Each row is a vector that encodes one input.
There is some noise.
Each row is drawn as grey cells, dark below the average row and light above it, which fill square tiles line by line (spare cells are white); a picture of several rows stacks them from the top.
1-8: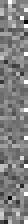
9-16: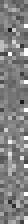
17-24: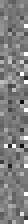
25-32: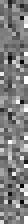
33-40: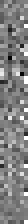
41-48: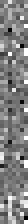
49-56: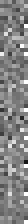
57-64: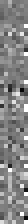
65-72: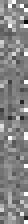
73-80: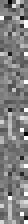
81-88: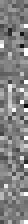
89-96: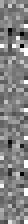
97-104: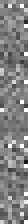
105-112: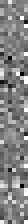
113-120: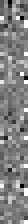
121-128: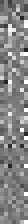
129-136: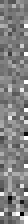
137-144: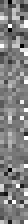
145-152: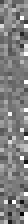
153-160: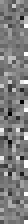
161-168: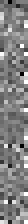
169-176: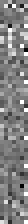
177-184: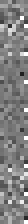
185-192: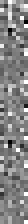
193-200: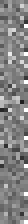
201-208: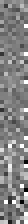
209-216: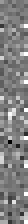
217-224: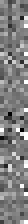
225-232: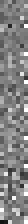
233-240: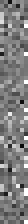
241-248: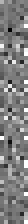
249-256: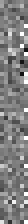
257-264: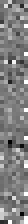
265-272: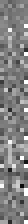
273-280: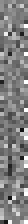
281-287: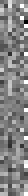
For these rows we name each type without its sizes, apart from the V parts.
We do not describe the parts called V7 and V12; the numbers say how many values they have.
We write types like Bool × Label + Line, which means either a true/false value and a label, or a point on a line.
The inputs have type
(Bool × Bool × Bool × Bool × V7 + V12) × Line.
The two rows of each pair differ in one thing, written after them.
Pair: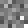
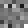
one of the four true/false values
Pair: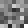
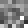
one of the four true/false values
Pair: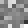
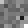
one of the four true/false values
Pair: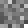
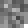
the place on the line
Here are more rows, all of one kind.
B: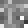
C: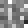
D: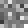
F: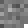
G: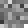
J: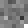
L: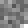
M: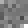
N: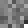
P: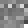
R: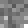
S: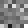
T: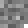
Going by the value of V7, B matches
J and R.
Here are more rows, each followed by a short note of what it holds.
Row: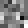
a point on a line and a value of V12
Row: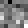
a point on a line and a value of V12
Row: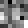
a point on a line and a value of V12
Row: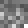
a point on a line and a value of V12
